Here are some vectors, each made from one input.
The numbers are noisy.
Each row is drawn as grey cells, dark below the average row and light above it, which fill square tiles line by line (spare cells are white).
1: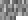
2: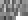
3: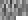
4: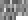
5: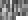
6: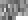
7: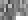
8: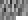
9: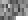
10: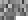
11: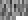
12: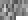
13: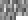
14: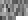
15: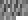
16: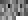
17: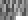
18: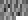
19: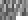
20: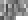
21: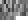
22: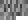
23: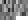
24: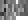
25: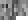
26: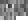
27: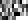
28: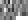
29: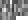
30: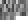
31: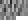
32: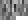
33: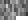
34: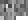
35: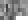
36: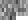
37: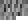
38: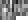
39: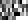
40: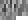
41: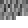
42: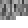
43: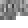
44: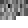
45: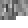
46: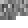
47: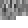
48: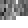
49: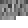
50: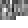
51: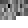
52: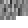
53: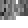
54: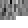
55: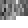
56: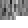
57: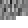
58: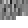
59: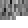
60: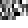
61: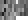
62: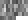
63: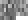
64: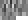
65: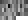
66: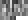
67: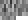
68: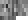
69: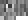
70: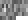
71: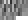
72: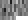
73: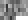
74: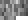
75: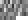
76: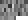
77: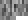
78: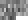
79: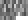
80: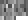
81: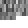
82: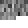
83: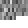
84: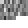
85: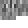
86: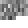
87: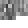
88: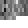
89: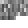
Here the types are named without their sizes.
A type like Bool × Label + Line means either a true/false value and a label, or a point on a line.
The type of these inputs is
List(Bool × Line).
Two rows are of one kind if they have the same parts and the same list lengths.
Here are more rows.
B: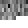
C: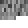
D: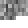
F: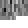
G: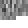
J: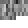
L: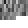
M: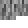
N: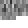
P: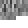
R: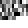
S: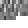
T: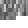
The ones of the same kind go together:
B, C, F, G, M, N, P
D, J, L, S, T
R

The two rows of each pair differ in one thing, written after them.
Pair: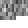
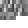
the place on the line in item 1 of the list
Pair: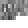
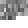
the place on the line in item 1 of the list
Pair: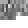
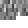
the true/false value in item 1 of the list
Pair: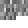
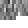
the place on the line in item 1 of the list
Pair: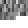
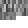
the true/false value in item 2 of the list
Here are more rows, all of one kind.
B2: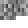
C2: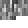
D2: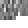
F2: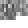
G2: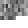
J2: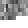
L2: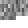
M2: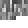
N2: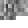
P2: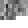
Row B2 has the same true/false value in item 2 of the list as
G2 and L2.
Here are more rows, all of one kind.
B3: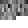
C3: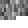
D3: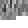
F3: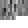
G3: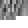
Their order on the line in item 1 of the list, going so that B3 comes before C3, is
B3, G3, D3, C3, F3.
